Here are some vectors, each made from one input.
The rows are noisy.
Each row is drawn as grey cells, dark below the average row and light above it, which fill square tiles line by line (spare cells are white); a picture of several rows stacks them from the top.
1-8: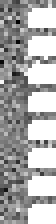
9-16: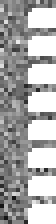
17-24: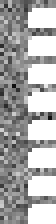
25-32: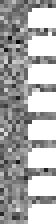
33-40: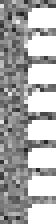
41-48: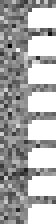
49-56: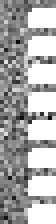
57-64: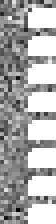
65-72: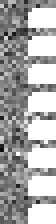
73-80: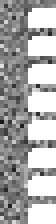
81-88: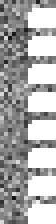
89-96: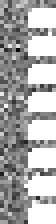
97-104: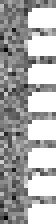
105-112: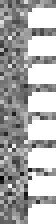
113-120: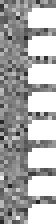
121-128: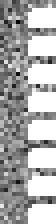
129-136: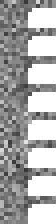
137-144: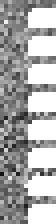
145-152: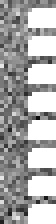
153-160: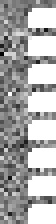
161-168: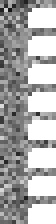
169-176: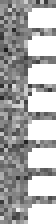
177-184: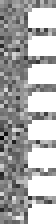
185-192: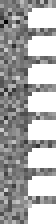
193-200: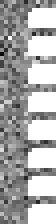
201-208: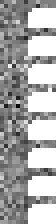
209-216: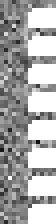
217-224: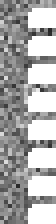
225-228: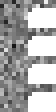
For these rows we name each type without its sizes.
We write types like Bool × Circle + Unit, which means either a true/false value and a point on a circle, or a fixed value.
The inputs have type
Bool × Label + List(Line).
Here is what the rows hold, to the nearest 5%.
About 45% of them hold a label and a true/false value. The rest are lists of points on a line.
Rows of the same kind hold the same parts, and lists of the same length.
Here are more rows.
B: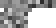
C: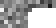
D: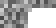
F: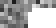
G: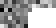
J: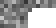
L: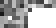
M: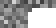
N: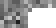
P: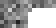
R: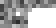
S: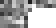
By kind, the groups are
B, C, J, M
D, N, P, R
F, G
L, S

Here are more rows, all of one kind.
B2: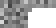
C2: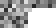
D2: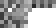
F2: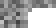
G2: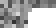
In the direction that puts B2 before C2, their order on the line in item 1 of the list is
D2, F2, B2, C2, G2.
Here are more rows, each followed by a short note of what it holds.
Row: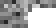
a list of one item
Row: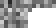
a list of two items
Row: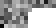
a list of two items
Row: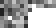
the empty list
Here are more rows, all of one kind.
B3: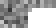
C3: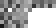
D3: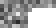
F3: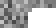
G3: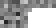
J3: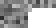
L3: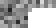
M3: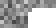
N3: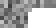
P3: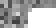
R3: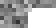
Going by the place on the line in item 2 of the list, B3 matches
G3, L3 and N3.
